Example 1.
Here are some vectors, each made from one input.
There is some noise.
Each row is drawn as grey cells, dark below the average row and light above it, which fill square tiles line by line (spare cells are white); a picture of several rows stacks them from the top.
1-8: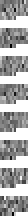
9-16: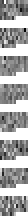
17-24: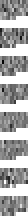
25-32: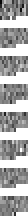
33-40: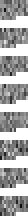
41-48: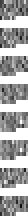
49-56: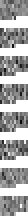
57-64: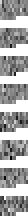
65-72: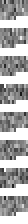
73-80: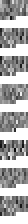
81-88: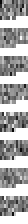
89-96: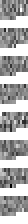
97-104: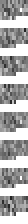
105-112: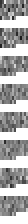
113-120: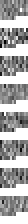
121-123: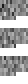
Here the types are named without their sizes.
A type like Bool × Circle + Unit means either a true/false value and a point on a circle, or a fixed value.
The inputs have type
Label × (Label × Tree + Unit).
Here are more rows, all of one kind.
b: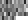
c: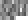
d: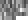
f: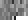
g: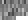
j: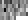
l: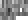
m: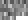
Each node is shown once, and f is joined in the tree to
l.
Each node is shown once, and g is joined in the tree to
c and d.
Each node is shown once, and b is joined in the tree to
j.
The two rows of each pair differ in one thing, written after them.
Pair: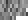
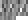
the node of the tree
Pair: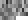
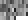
one of the two labels
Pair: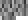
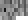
the node of the tree
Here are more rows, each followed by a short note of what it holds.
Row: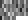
a label
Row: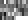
a label
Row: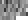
two labels and a node of a tree
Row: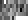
a label
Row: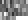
two labels and a node of a tree
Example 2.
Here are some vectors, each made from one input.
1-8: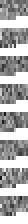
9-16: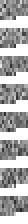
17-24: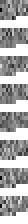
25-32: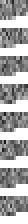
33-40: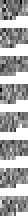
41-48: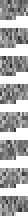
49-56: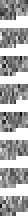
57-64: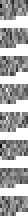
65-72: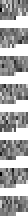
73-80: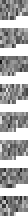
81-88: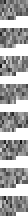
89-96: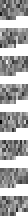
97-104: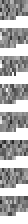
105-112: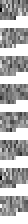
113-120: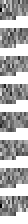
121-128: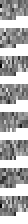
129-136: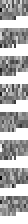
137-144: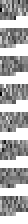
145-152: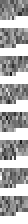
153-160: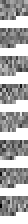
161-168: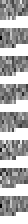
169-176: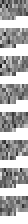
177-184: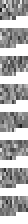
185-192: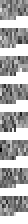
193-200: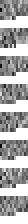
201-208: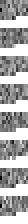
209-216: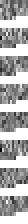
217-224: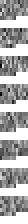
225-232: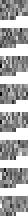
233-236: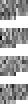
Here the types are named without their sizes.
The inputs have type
Bool × Bool × Bool × Bool × List(Line).
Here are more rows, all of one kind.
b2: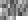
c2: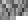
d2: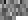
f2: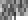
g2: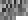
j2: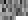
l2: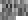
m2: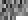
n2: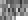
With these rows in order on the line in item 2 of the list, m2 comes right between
b2 and g2.
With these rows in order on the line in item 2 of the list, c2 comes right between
j2 and l2.
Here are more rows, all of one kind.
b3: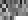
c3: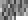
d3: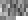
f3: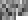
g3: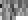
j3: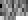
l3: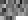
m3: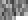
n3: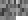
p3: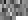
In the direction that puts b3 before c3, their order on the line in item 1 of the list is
j3, g3, b3, d3, m3, p3, l3, c3, n3, f3.
